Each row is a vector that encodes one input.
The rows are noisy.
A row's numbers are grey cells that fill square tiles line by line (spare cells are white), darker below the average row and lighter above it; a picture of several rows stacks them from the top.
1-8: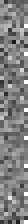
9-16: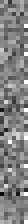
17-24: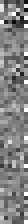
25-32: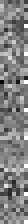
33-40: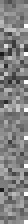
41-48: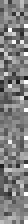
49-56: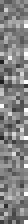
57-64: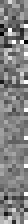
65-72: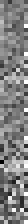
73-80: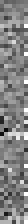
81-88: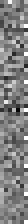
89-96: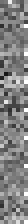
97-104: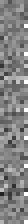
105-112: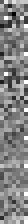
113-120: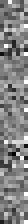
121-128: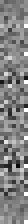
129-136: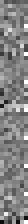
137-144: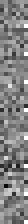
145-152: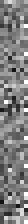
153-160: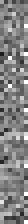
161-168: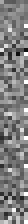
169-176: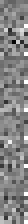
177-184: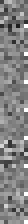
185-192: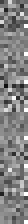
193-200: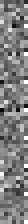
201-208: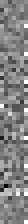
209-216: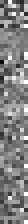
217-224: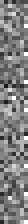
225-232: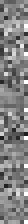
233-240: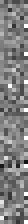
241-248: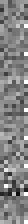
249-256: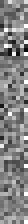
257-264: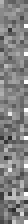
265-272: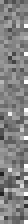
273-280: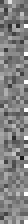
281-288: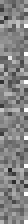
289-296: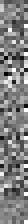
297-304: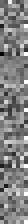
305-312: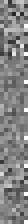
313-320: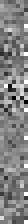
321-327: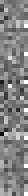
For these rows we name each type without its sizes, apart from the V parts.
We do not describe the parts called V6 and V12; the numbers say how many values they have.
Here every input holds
either a node of a tree and a value of V12, or a true/false value and a value of V6.
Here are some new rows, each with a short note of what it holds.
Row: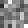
a true/false value and a value of V6
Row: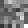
a true/false value and a value of V6
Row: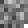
a true/false value and a value of V6
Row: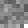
a node of a tree and a value of V12
